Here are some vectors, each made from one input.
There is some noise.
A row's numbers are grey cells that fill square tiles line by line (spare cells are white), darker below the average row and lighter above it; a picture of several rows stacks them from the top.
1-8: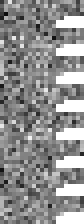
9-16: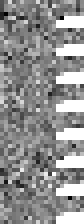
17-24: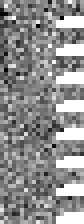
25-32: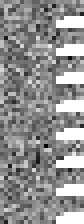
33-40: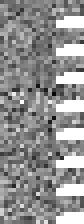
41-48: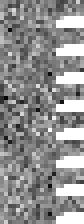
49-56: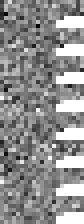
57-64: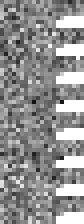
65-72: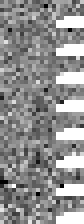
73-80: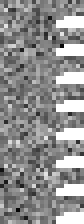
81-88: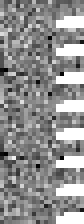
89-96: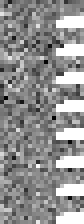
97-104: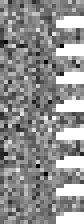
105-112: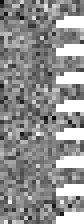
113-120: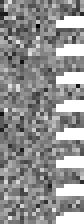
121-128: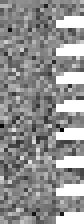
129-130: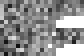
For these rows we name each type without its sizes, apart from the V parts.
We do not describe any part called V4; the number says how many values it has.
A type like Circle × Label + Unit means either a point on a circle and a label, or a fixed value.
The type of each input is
((Bool × Circle + V4) × Circle + Unit) × Line.
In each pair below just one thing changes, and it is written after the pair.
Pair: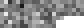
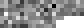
the place on the circle
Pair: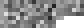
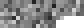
the value of V4
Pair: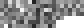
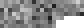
the place on the circle
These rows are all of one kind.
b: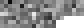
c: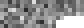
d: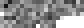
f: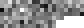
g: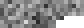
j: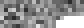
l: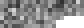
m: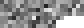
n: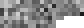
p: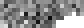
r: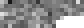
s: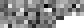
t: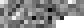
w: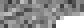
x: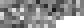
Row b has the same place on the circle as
d, p, r and t.
